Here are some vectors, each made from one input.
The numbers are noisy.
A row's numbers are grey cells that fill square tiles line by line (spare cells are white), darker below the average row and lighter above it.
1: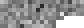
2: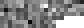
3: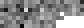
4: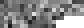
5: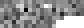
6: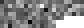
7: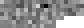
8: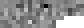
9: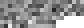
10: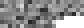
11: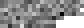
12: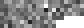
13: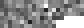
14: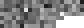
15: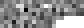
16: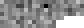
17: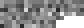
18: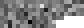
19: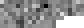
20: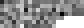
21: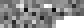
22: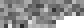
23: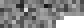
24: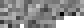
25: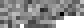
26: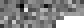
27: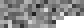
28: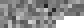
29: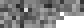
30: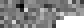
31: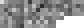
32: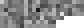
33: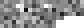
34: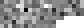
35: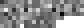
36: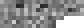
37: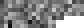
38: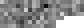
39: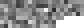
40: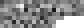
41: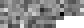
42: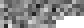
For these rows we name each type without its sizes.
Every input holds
a point on each of two lines and a true/false value.
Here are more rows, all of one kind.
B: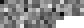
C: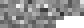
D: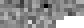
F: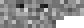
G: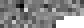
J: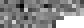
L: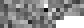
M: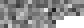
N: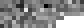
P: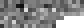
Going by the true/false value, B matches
C and L.
